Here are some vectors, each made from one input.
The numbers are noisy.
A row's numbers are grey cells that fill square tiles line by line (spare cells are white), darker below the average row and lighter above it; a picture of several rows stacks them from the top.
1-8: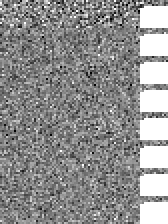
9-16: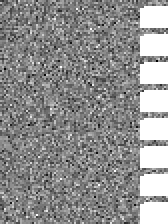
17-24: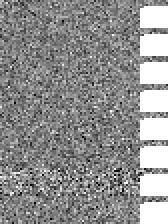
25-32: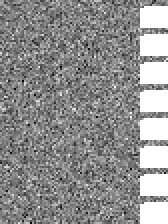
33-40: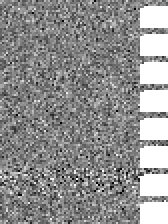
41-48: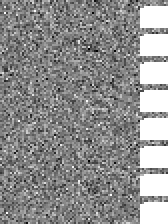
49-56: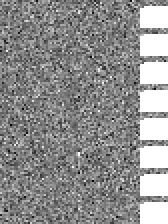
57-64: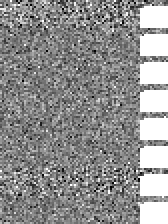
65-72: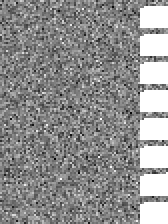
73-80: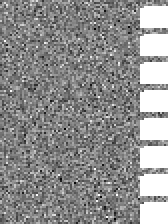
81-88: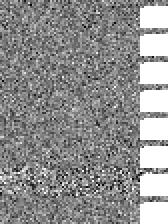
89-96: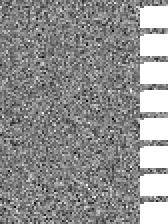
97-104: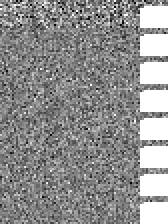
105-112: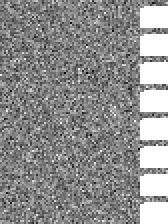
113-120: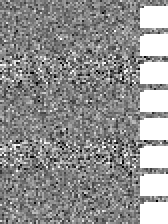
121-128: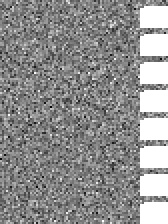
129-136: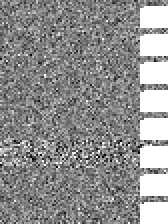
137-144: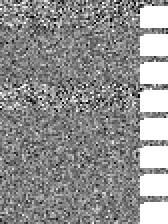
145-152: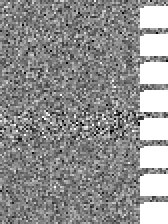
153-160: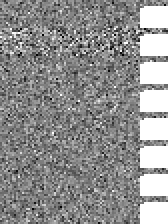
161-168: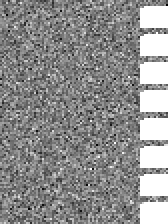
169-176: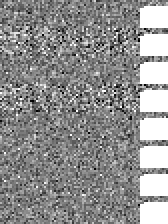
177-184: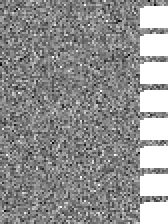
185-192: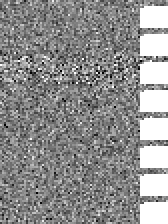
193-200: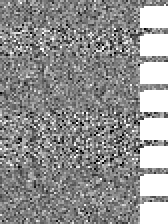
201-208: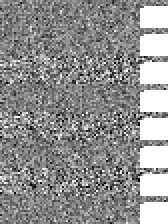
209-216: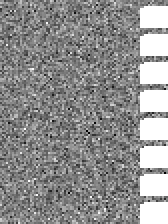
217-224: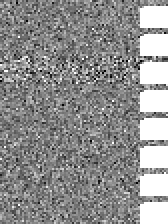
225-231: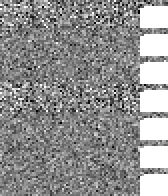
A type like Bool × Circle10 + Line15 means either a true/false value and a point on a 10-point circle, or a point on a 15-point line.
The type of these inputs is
(Bool × Bool × Bool + Label6) × Tree12 + Tree8.
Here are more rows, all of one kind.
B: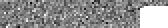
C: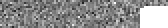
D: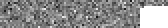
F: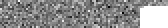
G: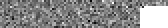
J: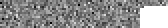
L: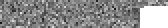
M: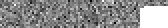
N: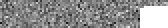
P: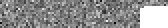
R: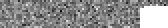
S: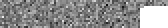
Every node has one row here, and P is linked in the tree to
D and S.
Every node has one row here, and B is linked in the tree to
D.
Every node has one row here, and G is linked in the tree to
M and R.
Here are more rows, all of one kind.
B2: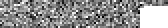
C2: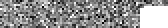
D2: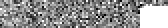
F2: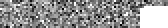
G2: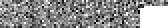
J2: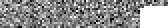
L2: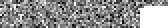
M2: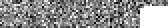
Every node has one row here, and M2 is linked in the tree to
B2, C2 and G2.
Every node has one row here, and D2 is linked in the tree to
B2.
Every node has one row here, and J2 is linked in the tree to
G2.
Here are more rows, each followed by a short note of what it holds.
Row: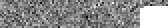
a node of a 12-node tree and three true/false values
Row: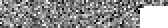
a node of an 8-node tree
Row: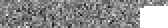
a node of a 12-node tree and three true/false values
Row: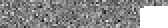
one of 6 labels and a node of a 12-node tree
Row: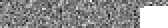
a node of a 12-node tree and three true/false values
